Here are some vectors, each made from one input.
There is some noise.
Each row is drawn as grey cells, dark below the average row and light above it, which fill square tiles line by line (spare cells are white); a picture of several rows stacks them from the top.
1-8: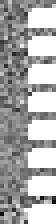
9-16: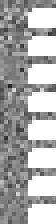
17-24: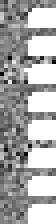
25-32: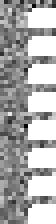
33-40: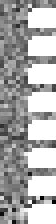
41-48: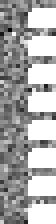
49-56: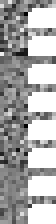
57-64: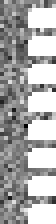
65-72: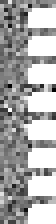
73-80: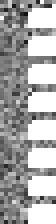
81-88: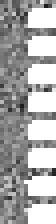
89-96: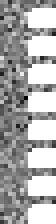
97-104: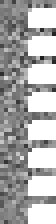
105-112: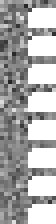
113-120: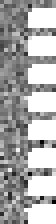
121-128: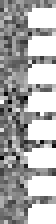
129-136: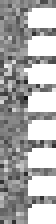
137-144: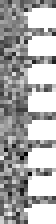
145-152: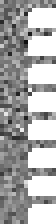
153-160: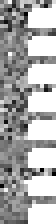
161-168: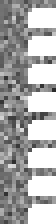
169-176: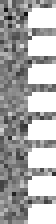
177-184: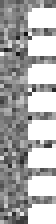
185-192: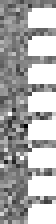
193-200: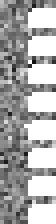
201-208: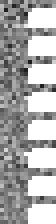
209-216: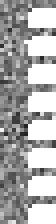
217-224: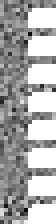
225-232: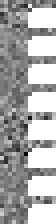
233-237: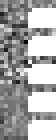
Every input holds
either one of 9 labels and a point on each of two 3-point lines, or a point on an 8-point line.
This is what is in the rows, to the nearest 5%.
About 75% of them hold one of 9 labels and a point on each of two 3-point lines. The rest hold a point on an 8-point line.
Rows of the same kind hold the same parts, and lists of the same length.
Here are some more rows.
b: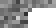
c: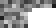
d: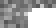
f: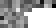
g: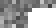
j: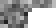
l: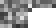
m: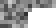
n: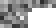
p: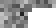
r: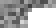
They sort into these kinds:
b, j, l, n
c, d, f, g, m, p, r

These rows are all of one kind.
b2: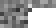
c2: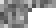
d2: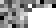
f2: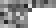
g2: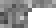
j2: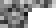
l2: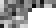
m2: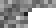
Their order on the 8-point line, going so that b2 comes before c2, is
l2, m2, b2, g2, c2, d2, j2, f2.
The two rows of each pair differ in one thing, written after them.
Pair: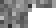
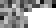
the place on one of the two 3-point lines
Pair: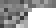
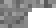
the label
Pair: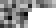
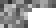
the label
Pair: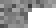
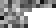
the label
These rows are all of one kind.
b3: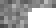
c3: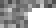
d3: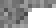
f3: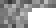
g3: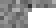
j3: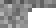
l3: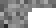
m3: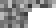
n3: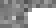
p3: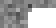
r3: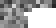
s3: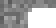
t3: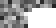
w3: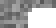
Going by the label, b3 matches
d3, f3 and s3.
